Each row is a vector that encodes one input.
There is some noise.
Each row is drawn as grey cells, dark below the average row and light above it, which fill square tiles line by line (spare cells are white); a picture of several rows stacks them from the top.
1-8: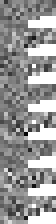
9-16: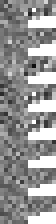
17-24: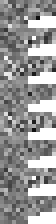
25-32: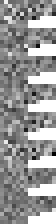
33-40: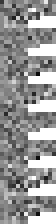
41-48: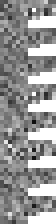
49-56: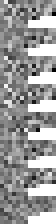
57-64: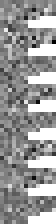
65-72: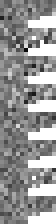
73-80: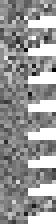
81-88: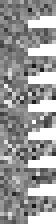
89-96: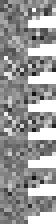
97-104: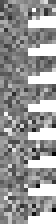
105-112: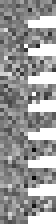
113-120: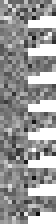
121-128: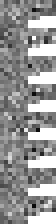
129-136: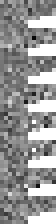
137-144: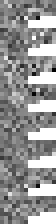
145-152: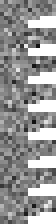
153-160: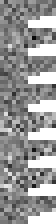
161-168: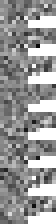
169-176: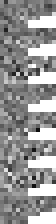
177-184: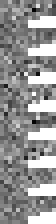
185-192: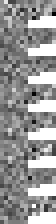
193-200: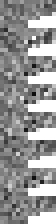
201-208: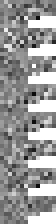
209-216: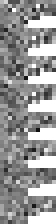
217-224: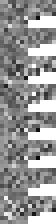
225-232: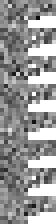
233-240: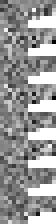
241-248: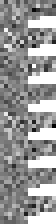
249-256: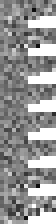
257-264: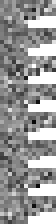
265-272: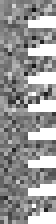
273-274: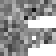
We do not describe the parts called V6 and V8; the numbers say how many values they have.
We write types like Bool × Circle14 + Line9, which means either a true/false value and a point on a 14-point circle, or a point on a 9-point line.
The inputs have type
Line4 × (Line4 × Line4 × (Tree9 + V8) + V6).
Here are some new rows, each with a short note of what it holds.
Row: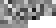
a point on a 4-point line and a value of V6
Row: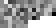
a point on a 4-point line and a value of V6
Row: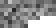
a point on each of three 4-point lines and a value of V8
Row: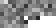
a point on a 4-point line and a value of V6
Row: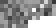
a point on each of three 4-point lines and a value of V8
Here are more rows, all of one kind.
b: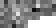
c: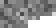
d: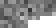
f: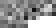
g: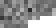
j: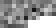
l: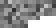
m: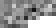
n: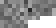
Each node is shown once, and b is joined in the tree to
c.
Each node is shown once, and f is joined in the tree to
l.
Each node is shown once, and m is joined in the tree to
g and n.
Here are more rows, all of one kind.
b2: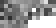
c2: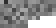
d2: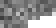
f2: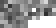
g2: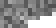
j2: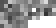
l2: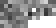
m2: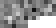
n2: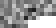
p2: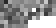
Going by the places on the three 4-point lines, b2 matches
f2, j2 and l2.
